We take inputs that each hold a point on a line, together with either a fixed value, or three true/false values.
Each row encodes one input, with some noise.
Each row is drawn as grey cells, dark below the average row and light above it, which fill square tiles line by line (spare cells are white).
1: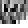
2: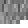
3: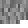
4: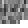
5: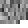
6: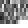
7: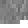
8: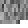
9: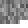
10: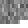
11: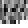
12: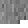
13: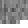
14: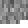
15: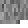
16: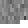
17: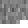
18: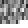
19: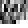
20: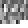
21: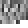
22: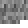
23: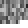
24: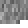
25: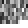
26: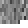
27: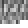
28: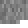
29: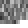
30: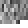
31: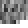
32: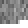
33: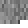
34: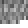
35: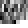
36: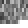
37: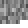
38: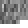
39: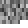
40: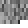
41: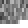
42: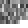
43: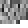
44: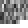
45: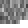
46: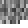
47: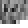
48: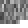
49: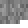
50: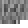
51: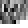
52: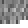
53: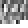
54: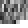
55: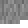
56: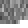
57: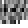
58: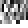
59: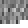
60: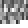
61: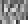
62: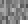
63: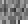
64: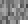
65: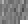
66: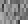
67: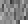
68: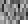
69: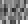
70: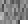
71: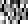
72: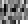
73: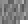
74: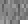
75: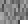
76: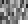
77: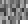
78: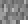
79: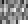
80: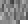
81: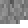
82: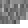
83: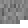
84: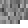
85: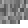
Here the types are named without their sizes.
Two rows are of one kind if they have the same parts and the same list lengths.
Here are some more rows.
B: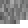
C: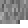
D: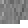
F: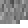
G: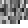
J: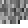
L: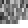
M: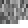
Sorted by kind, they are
B, G, J, L
C, D, F, M

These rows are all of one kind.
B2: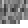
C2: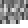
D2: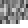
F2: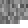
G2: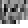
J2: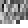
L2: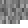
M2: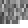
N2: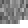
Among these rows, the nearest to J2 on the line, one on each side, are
D2 and N2.
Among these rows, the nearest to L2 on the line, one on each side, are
G2 and N2.
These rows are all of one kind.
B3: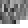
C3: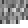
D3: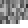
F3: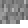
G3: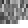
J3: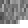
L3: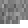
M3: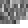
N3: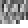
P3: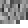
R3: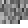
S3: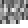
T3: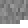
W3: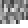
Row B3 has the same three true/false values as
L3, N3, P3 and T3.
